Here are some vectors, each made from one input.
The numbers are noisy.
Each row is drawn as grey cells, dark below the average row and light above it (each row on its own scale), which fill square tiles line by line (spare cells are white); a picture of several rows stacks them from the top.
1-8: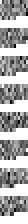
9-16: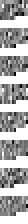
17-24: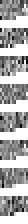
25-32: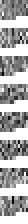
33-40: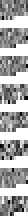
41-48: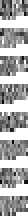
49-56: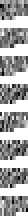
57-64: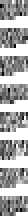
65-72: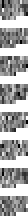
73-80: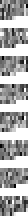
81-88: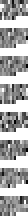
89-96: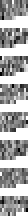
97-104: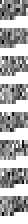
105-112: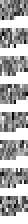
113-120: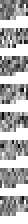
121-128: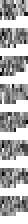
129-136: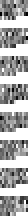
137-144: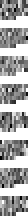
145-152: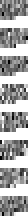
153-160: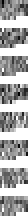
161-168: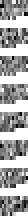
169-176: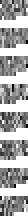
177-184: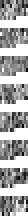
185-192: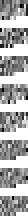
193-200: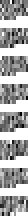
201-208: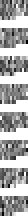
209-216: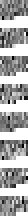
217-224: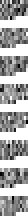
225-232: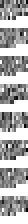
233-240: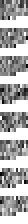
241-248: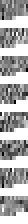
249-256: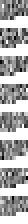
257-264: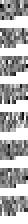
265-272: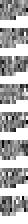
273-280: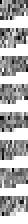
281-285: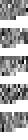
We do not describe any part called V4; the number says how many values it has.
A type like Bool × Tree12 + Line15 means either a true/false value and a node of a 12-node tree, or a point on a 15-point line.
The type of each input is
List3(Bool × V4).
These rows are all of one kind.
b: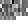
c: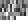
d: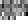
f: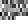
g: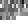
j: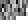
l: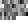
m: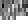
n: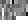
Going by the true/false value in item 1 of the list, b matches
g, l and n.
